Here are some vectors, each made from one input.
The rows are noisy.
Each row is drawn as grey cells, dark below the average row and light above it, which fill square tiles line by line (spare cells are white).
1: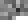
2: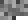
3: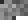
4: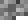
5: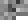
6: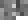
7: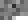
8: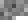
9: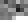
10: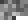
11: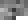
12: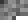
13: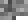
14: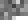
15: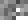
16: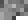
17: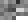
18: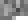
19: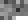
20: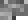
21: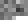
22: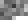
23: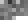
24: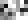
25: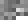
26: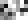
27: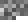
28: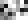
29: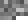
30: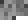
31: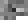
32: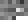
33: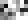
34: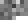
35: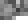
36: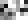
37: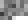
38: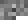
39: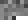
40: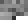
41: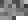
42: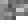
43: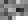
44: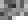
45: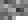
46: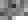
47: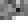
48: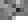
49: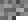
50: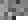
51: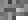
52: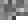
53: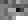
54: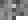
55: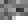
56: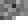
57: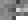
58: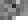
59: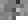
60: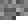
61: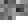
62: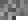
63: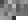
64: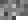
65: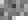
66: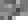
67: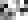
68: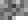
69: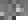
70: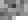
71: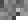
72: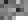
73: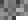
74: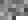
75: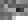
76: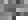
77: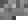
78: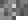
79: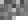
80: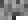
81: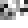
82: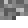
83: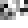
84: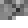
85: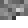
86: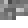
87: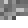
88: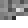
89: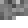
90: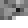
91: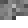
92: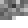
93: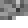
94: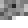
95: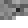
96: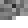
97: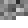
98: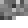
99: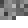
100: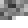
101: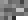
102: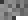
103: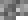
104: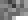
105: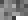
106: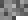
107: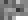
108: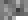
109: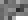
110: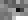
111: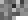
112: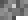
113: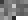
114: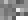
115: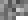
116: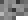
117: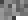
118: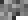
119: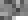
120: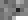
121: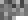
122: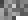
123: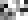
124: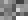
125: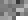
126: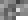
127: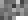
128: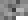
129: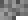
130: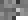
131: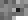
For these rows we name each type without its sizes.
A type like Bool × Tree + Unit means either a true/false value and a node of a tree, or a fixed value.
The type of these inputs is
List(Line).
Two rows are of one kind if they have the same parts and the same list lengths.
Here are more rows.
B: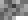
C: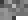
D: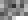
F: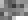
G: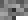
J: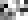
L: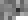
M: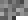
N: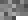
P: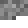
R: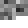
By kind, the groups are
B, D, F, L, R
C, G, M, N, P
J

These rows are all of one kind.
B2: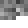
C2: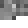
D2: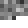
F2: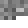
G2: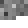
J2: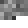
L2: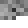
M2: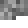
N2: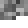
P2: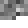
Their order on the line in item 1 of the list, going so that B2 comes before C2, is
P2, N2, F2, D2, B2, L2, M2, C2, G2, J2.
